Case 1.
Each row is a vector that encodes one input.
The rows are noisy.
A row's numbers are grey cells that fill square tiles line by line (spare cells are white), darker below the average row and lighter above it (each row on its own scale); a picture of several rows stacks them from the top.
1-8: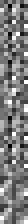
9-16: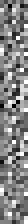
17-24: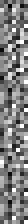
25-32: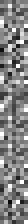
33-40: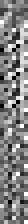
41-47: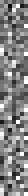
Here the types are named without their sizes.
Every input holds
a node of a tree.
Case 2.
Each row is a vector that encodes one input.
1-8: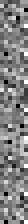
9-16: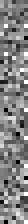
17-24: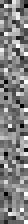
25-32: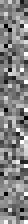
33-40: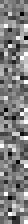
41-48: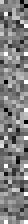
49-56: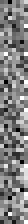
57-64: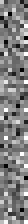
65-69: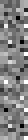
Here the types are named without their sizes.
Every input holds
a point on each of two lines.
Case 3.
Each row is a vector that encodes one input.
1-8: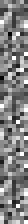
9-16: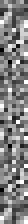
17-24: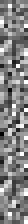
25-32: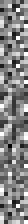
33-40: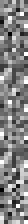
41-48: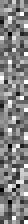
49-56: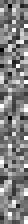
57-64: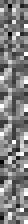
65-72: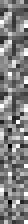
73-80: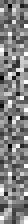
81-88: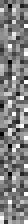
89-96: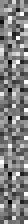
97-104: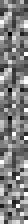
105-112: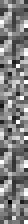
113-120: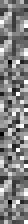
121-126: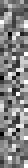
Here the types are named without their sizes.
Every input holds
a node of a tree.
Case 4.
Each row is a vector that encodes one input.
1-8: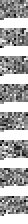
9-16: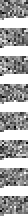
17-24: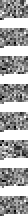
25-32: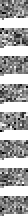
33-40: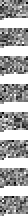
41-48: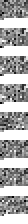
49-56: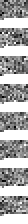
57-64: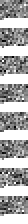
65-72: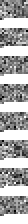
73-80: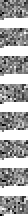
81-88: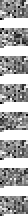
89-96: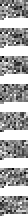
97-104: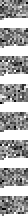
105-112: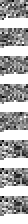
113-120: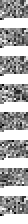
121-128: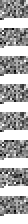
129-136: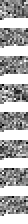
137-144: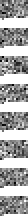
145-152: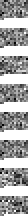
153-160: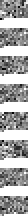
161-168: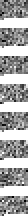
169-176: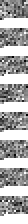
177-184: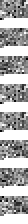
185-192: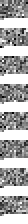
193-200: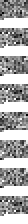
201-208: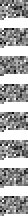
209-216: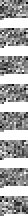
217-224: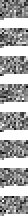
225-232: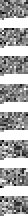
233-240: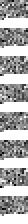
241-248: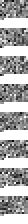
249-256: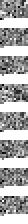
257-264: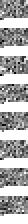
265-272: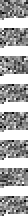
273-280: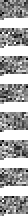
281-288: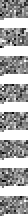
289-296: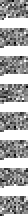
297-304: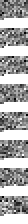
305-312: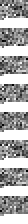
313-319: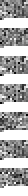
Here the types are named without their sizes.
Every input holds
a point on a circle.
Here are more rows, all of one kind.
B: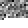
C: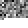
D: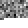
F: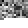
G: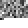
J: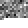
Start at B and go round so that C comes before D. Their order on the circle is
B, C, J, D, G, F.
